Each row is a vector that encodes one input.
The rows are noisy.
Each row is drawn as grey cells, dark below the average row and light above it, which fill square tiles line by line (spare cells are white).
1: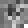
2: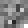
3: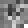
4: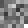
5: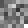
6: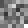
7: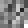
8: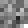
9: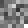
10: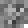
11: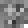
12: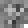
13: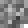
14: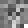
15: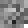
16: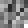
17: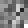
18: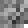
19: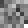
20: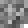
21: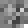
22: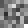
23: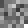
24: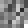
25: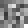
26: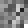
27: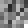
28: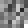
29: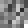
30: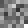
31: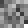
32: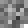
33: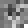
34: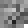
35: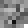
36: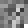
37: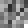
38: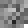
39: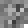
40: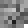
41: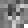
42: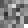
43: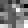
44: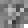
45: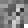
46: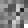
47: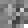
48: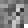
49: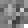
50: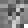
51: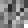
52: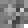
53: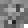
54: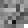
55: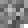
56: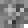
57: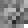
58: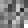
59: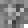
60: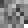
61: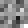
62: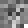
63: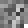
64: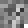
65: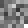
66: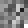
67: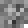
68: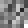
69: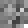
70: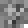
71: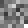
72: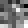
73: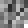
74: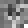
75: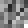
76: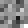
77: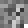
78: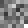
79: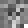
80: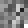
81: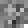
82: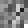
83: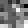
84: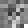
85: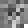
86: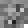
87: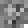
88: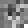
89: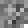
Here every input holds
either a point on a 6-point line, or a list of up to two points on a 4-point line.
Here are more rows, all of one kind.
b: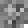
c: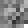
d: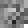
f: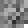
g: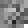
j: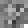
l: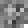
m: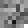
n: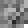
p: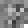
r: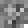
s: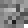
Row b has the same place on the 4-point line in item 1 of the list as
j, l, p and r.
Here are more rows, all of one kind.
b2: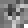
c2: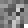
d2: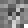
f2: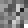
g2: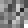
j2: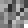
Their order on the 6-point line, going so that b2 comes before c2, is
b2, d2, c2, f2, g2, j2.
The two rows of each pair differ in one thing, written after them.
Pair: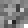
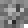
the place on the 4-point line in item 2 of the list
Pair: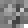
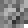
the place on the 4-point line in item 1 of the list
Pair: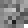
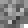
the place on the 4-point line in item 1 of the list
